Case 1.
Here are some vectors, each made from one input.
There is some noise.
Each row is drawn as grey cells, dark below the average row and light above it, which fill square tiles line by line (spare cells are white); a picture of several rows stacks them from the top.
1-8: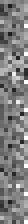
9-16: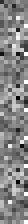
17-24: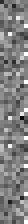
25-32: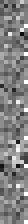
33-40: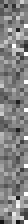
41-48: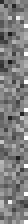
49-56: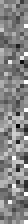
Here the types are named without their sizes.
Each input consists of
either a point on a line, or three true/false values.
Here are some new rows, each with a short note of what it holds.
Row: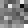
three true/false values
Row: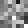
a point on a line
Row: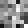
a point on a line
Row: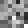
a point on a line
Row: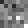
three true/false values
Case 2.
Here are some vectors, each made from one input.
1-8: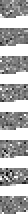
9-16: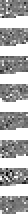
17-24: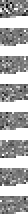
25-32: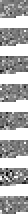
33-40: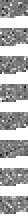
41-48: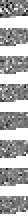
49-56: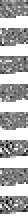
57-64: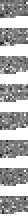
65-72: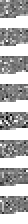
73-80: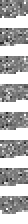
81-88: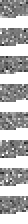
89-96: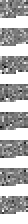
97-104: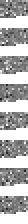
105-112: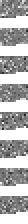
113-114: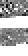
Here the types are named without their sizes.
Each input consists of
a list of items, each a point on each of two lines.
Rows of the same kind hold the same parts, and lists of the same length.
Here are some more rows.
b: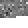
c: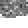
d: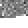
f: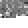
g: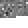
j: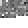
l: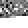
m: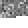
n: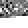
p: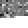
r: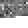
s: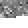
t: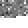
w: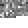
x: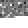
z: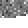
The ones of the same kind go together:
b, g, p, r, t, z
c, d, f, j, m, s, w, x
l, n

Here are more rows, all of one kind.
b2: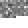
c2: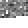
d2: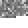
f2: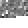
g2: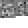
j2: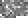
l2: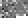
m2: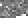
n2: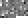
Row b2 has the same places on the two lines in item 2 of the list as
c2, f2 and n2.
